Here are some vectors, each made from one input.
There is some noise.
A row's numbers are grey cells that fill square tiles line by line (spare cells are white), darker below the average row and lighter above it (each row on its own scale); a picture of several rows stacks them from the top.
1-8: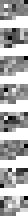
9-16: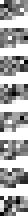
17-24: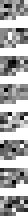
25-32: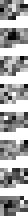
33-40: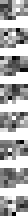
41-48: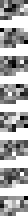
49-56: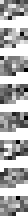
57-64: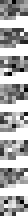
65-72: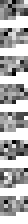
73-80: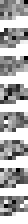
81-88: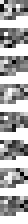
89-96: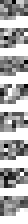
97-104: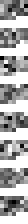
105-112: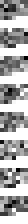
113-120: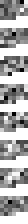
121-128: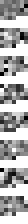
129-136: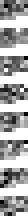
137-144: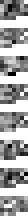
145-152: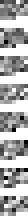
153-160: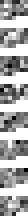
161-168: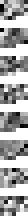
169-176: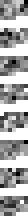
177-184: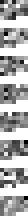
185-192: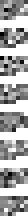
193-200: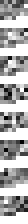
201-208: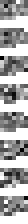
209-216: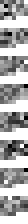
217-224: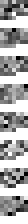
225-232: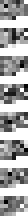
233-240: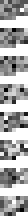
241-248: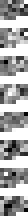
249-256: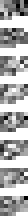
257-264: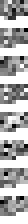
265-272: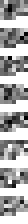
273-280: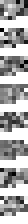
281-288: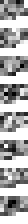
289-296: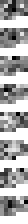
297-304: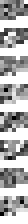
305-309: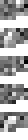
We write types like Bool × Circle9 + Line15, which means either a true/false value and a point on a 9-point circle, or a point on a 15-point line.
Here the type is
(Label8 + Line6) × Line6.
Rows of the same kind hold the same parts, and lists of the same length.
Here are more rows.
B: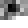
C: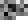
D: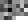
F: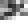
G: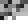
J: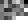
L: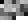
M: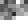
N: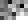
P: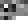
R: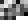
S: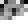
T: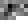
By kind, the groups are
B, C, F, P, R, S, T
D, G, J, L, M, N

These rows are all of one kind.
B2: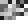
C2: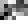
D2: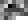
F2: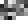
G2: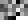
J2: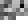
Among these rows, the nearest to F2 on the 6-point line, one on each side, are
B2 and D2.
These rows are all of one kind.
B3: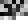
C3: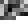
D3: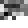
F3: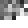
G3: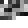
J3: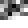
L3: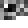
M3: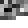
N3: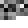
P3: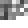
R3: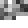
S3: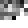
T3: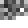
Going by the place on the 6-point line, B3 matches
F3, M3, S3 and T3.
